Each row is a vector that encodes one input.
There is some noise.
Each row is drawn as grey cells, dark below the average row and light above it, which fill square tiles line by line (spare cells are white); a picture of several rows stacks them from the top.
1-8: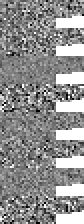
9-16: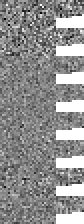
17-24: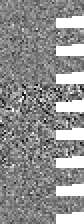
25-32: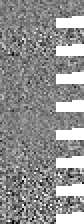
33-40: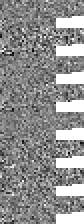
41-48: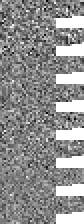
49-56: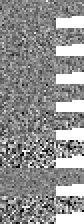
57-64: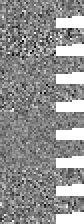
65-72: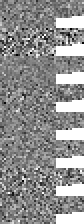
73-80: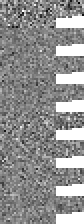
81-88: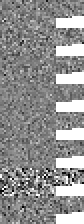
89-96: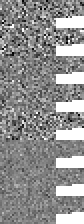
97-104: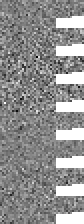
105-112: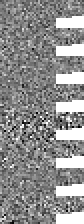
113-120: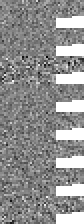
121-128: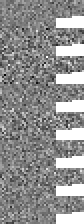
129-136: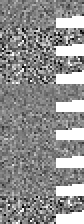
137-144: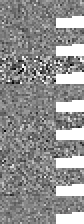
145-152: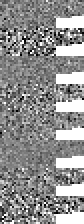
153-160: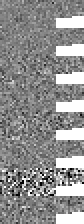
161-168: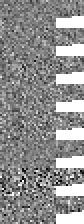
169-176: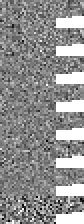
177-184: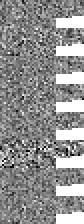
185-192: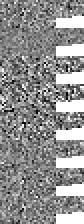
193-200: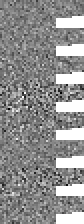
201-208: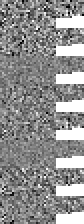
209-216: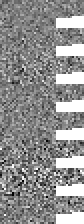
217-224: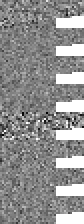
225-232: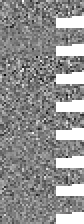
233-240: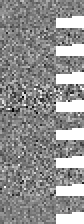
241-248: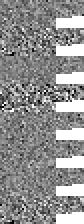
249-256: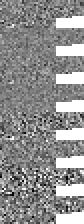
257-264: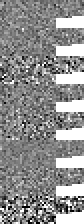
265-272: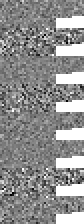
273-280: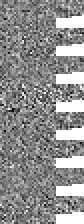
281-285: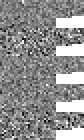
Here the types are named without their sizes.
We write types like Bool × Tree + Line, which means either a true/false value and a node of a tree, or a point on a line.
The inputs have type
Circle × Label × (Label × Label + Unit).
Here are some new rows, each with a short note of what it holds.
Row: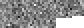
a point on a circle and three labels
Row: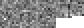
a point on a circle and a label
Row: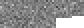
a point on a circle and three labels
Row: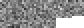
a point on a circle and three labels
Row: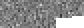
a point on a circle and three labels
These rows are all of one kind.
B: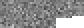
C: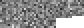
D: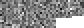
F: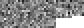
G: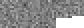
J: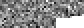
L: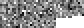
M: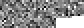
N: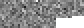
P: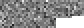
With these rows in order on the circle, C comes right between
G and L.
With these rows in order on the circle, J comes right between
D and P.
